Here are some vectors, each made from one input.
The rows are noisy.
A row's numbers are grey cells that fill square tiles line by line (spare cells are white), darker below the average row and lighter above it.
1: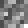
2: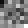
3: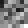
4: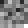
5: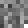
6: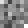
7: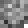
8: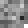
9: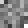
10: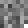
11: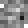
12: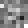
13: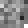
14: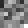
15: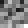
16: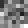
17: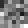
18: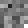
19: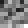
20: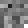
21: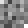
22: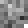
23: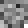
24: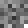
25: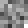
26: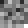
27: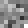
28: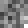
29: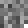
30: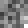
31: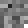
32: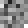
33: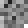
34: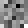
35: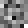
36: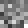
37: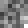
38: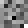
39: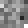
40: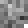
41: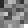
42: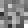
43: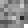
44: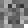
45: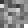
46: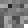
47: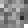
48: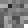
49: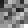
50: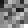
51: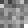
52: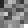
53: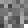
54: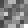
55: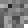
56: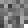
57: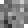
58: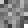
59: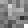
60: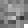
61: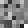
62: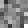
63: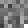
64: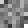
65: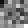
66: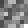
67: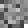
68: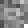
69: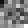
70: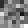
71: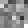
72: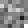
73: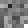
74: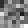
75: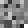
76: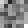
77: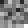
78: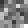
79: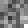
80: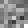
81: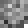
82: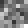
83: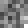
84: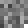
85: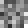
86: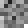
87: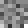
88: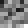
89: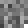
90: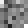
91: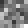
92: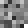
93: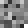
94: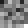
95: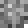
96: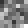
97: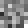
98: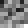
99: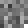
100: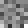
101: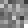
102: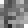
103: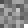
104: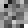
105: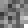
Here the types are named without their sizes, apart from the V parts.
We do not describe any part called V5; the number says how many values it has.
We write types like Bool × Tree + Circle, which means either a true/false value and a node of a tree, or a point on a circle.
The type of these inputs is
Line + (Tree + Unit) × V5.
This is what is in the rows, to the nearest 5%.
About 25% of them hold a point on a line. The rest hold a value of V5, together with either a fixed value, or a node of a tree.
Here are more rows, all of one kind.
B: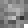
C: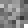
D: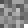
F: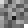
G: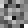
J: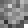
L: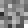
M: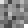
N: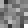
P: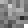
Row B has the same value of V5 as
J, M and P.
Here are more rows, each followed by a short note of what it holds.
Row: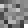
a node of a tree and a value of V5
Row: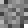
a node of a tree and a value of V5
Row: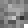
a node of a tree and a value of V5
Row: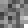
a value of V5
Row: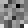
a node of a tree and a value of V5
